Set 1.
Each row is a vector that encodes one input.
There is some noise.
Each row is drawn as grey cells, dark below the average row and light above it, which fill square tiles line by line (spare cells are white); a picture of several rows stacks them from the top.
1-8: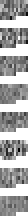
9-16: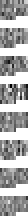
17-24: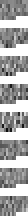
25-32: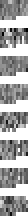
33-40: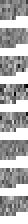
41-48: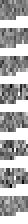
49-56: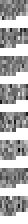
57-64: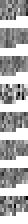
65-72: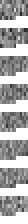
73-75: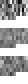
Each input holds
a point on a 9-point line.
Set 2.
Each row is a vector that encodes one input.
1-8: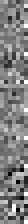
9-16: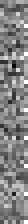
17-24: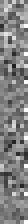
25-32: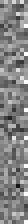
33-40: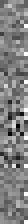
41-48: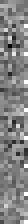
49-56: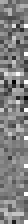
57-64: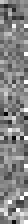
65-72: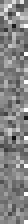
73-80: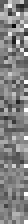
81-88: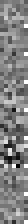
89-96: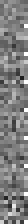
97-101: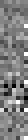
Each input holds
a point on a 10-point circle.
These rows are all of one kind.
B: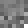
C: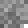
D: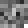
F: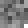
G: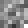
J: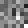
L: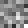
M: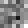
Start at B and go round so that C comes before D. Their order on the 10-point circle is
B, M, F, J, L, C, G, D.
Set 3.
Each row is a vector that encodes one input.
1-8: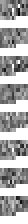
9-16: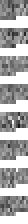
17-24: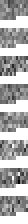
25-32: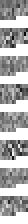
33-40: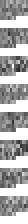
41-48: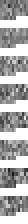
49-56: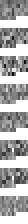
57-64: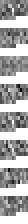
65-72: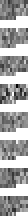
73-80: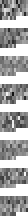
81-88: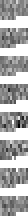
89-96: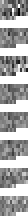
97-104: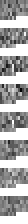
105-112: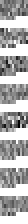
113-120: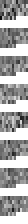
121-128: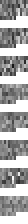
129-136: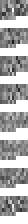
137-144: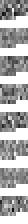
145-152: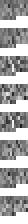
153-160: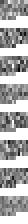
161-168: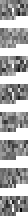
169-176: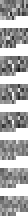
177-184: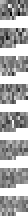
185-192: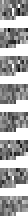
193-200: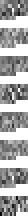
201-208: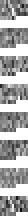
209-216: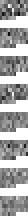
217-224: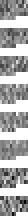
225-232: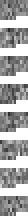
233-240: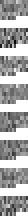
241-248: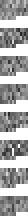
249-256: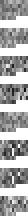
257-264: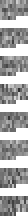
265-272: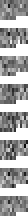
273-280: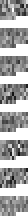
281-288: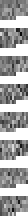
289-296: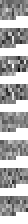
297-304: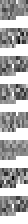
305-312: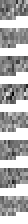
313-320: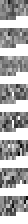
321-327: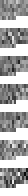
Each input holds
a point on a 6-point line.
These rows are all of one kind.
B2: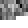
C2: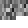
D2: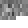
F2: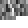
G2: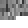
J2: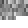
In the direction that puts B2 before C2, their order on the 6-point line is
B2, F2, G2, J2, D2, C2.
